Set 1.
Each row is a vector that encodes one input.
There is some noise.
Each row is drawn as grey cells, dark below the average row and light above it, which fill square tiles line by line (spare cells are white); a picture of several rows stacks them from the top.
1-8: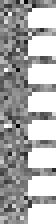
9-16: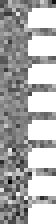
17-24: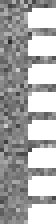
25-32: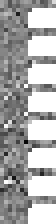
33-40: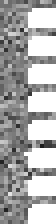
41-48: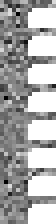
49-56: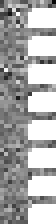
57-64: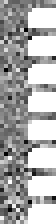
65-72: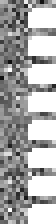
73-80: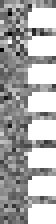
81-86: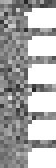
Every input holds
a list of up to two points on a 9-point line.
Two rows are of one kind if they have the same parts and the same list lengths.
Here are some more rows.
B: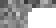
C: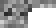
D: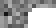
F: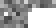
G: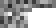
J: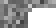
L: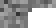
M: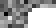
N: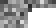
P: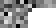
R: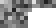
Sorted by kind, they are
B, D, G, J, M, P
C, F, L, N
R

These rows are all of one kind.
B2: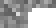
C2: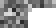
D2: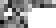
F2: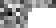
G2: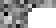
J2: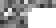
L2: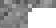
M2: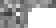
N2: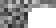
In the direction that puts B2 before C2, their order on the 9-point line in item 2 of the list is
M2, G2, B2, L2, C2, D2, J2, F2, N2.
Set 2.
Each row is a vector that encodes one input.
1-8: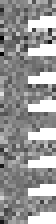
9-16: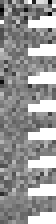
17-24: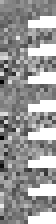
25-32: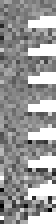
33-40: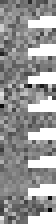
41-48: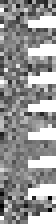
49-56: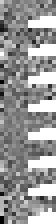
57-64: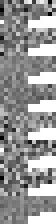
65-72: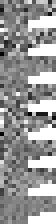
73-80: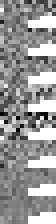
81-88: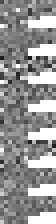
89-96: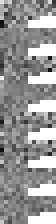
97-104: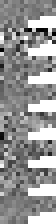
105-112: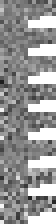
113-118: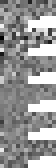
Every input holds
a list of up to two points on a 9-point line.
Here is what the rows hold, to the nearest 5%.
All of them are lists of up to two points on a 9-point line: about 5% are empty, 40% hold one and 55% two.
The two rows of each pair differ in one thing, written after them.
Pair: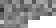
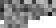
the place on the 9-point line in item 2 of the list
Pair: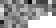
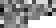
the place on the 9-point line in item 2 of the list
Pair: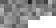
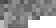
the place on the 9-point line in item 2 of the list
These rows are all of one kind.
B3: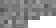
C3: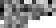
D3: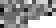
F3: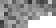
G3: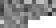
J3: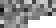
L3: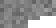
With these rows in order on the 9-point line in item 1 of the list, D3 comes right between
G3 and L3.
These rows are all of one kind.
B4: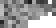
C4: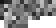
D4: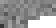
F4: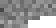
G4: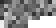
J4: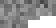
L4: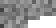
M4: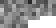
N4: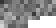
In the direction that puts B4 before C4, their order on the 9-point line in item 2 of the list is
F4, B4, D4, C4, G4, L4, M4, J4, N4.
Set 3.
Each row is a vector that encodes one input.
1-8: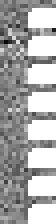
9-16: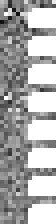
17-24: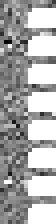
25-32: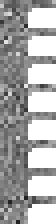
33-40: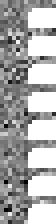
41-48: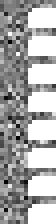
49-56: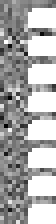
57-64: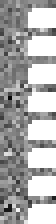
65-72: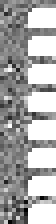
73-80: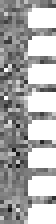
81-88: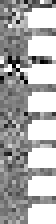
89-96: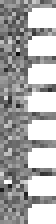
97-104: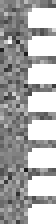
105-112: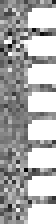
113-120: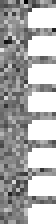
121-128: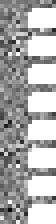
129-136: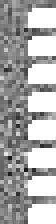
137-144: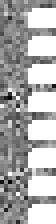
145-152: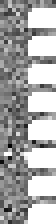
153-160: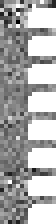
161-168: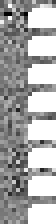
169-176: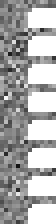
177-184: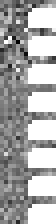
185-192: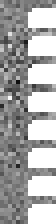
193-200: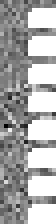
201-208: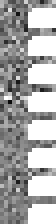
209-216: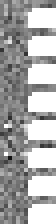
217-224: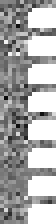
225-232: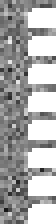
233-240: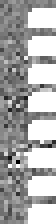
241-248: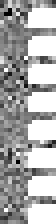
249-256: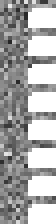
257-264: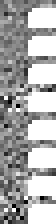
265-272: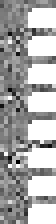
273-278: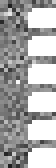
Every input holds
a point on a 9-point line and a true/false value.
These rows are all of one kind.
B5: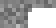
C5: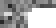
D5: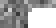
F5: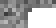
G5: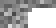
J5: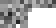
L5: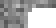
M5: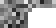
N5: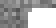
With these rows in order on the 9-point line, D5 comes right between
L5 and N5.
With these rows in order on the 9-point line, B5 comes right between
C5 and F5.
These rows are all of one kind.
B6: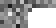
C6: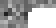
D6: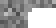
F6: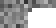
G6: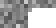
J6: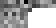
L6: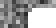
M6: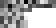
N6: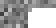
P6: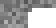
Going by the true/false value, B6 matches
D6, F6 and M6.
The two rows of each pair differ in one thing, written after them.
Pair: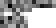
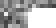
the place on the 9-point line
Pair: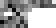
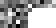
the place on the 9-point line
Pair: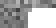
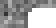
the true/false value
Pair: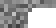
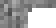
the place on the 9-point line
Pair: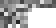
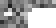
the true/false value
